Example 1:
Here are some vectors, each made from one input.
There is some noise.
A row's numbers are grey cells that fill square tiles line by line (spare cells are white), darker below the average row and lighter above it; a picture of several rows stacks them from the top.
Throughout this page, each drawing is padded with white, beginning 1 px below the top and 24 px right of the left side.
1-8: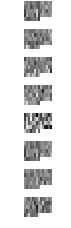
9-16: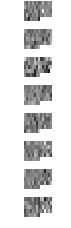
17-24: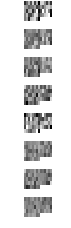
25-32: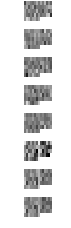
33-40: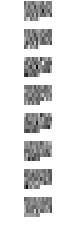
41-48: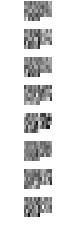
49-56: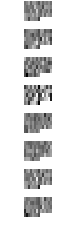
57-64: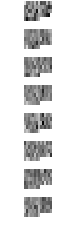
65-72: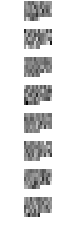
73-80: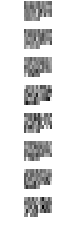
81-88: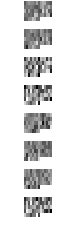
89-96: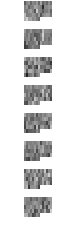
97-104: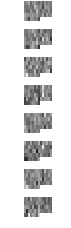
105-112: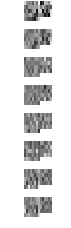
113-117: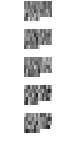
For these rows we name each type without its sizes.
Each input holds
either a fixed value, or five true/false values.
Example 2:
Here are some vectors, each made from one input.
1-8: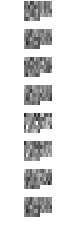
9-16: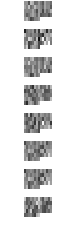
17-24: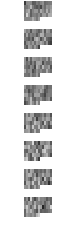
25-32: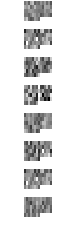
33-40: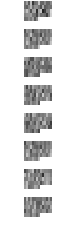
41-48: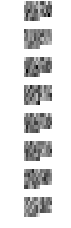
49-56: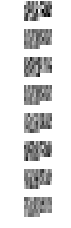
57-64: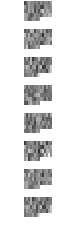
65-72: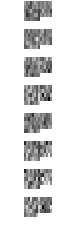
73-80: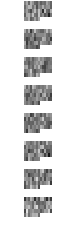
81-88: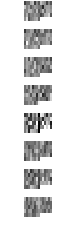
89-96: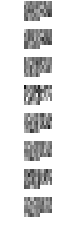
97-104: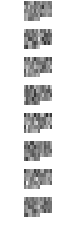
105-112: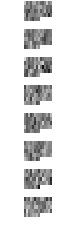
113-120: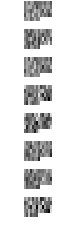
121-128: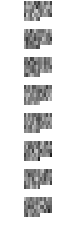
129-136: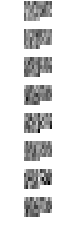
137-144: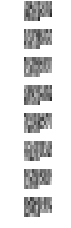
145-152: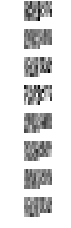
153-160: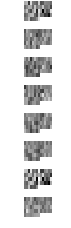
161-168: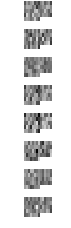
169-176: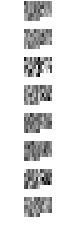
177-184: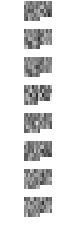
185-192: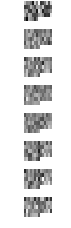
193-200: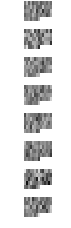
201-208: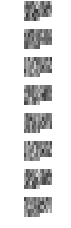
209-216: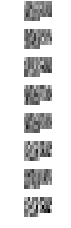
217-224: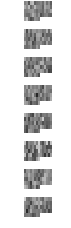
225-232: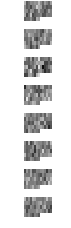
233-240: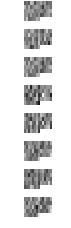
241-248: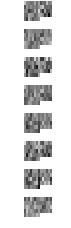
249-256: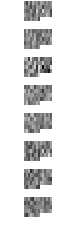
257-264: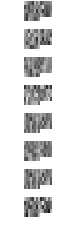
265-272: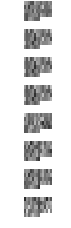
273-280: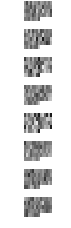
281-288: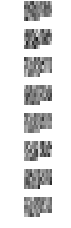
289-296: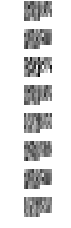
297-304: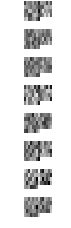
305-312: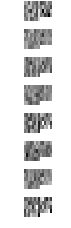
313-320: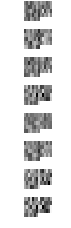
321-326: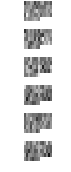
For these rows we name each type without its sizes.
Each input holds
five true/false values.
